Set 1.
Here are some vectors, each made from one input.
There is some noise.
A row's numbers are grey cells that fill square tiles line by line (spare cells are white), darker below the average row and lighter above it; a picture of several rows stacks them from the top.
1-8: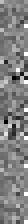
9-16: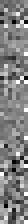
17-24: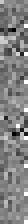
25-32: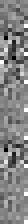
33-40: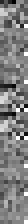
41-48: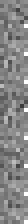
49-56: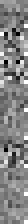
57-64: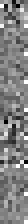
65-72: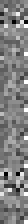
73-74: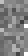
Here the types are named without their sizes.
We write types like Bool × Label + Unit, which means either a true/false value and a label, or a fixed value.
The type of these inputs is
Bool × Bool × Bool + Circle + Unit.
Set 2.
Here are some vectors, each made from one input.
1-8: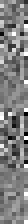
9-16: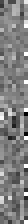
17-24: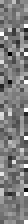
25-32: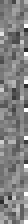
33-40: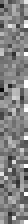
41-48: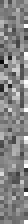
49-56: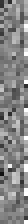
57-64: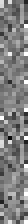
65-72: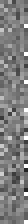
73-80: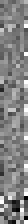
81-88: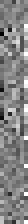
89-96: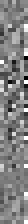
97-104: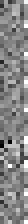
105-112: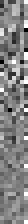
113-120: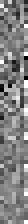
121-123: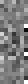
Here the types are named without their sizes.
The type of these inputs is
List(Line).
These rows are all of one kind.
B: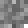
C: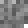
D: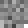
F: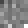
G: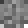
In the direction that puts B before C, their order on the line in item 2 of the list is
F, D, B, C, G.
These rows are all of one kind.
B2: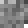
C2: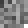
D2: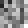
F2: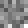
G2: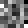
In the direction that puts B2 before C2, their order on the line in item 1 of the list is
B2, F2, G2, D2, C2.
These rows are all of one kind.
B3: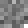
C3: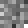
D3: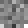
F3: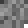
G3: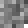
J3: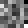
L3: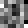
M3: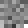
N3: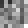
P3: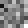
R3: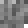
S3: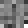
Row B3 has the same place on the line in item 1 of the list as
G3 and L3.
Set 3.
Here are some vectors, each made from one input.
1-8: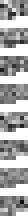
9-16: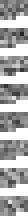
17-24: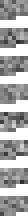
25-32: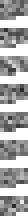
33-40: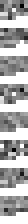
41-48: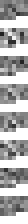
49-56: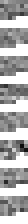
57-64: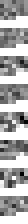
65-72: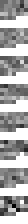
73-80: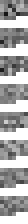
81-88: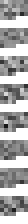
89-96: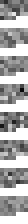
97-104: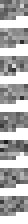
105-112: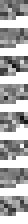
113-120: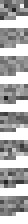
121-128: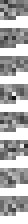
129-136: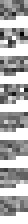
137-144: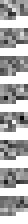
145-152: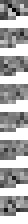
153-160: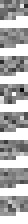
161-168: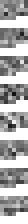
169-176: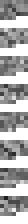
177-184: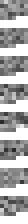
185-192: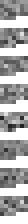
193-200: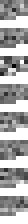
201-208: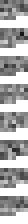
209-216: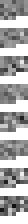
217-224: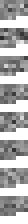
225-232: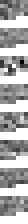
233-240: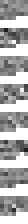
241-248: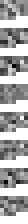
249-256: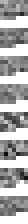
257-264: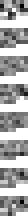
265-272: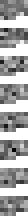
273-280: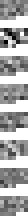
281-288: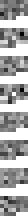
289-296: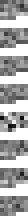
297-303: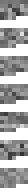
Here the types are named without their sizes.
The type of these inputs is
(Bool × Bool × Bool + Unit) × Line.
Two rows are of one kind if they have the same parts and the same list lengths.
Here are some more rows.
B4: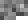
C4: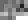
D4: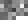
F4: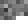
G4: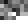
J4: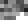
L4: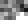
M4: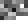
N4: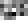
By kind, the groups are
B4, D4, F4, M4, N4
C4, G4, J4, L4

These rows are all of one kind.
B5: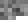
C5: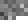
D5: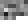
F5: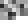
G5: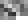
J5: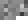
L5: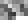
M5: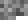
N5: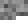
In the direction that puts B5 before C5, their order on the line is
D5, J5, N5, M5, B5, F5, C5, G5, L5.
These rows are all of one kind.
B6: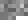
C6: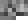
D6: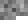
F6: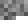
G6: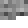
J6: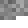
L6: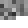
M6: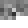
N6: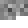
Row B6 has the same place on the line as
F6, L6 and N6.
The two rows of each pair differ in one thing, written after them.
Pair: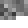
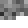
the place on the line
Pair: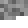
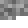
the place on the line
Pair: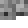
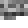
one of the three true/false values
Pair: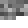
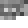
one of the three true/false values
